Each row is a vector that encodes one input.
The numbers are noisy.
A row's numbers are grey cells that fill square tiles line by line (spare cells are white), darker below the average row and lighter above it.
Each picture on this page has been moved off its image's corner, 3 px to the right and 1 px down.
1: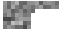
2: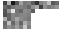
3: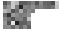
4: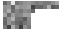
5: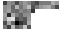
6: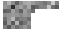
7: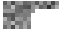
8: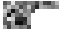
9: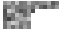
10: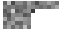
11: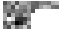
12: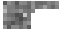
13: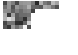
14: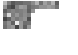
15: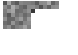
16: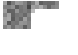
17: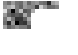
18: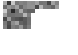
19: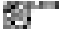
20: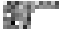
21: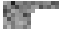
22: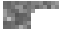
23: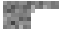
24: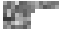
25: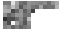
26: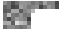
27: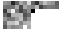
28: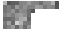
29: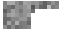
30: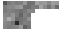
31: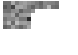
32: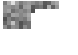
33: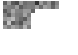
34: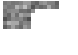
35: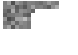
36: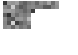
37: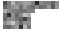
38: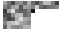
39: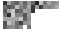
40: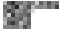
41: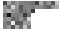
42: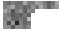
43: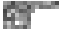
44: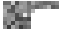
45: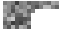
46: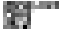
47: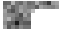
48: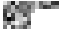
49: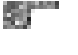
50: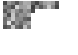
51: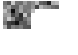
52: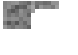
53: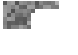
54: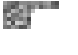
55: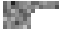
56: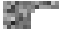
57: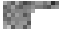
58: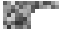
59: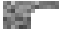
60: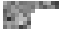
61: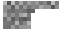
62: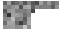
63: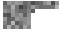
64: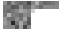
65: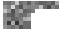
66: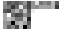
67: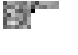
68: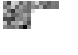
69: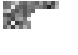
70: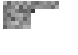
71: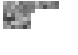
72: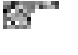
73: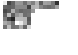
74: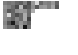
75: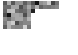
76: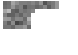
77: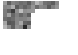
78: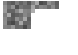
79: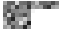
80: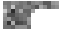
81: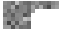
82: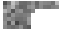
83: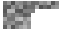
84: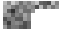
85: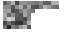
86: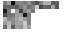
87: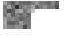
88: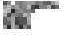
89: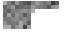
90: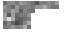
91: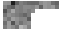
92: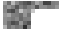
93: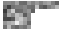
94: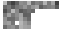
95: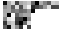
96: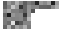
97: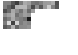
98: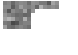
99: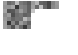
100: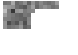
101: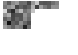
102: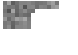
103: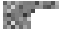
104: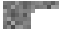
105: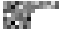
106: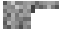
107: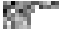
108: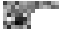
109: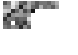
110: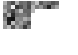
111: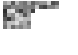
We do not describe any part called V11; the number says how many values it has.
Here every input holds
a value of V11, together with either one of 6 labels, or a point on a 5-point line.
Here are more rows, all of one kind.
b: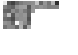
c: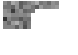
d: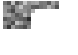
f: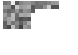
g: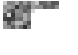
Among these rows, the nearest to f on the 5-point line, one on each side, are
d and g.
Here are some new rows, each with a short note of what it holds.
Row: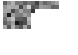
one of 6 labels and a value of V11
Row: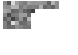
a point on a 5-point line and a value of V11
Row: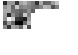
one of 6 labels and a value of V11
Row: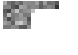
a point on a 5-point line and a value of V11
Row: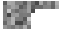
one of 6 labels and a value of V11
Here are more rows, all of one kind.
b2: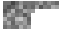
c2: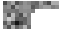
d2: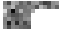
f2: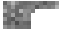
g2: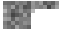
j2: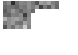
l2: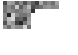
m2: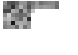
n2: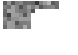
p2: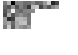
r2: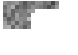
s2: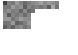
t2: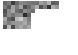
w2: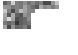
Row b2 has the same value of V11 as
c2, f2 and w2.
